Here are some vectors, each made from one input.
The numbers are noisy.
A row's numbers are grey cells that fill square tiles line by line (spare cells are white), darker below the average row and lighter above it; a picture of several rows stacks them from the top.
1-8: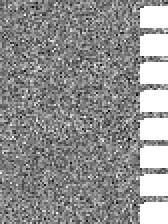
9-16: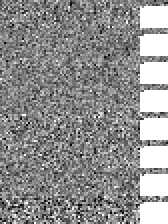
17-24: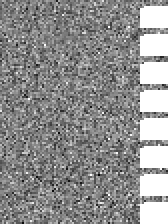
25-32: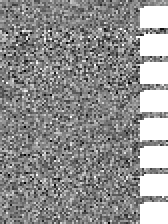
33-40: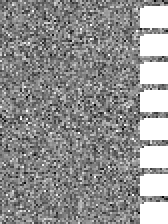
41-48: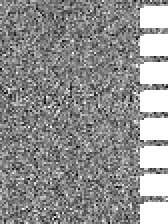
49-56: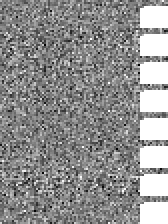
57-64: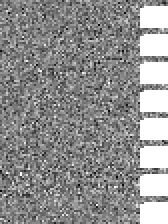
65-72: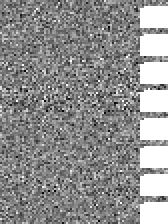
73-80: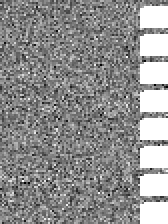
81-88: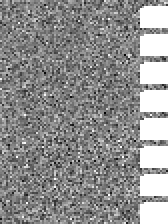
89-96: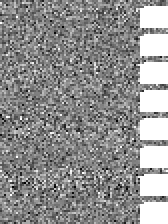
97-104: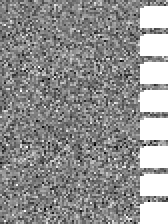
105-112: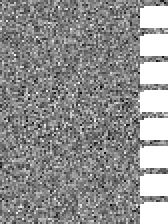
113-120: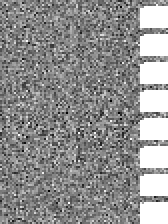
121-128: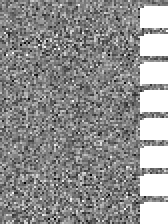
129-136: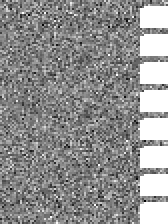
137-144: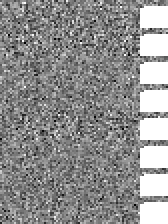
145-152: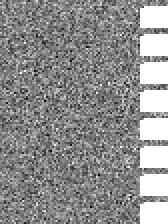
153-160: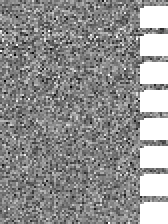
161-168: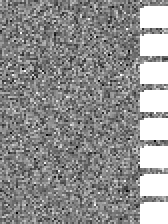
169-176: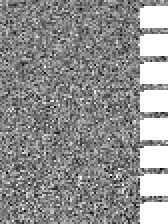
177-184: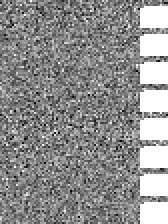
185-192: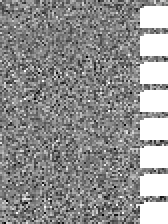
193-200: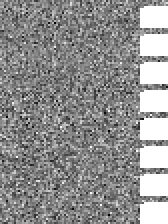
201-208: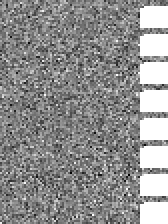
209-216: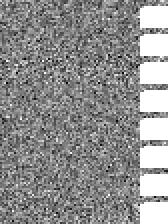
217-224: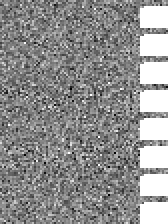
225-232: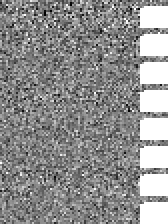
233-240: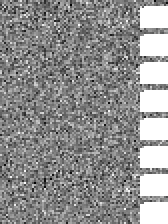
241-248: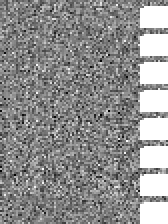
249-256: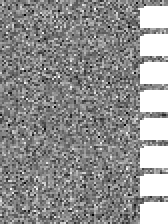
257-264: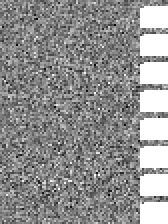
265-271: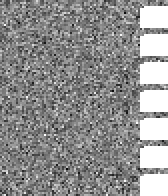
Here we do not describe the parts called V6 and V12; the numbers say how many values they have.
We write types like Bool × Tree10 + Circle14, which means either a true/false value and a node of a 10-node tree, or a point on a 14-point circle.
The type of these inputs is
(Bool × Bool × Bool × Bool + Tree10) × (Label4 × V12 + V6).
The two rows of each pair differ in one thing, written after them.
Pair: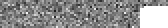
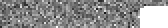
the node of the tree
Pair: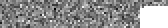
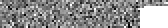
the value of V12
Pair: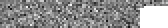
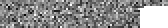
the node of the tree
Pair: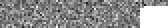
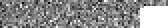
the label
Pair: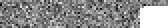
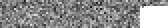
the node of the tree
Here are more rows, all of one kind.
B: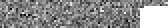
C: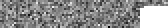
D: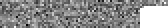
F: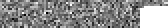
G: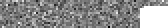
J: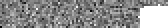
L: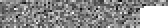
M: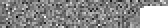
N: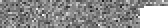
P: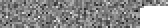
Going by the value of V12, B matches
D, F, G and M.
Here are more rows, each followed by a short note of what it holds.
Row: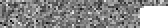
one of 4 labels, four true/false values and a value of V12
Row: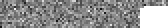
one of 4 labels, a node of a 10-node tree and a value of V12
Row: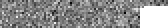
a node of a 10-node tree and a value of V6
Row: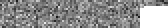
a node of a 10-node tree and a value of V6
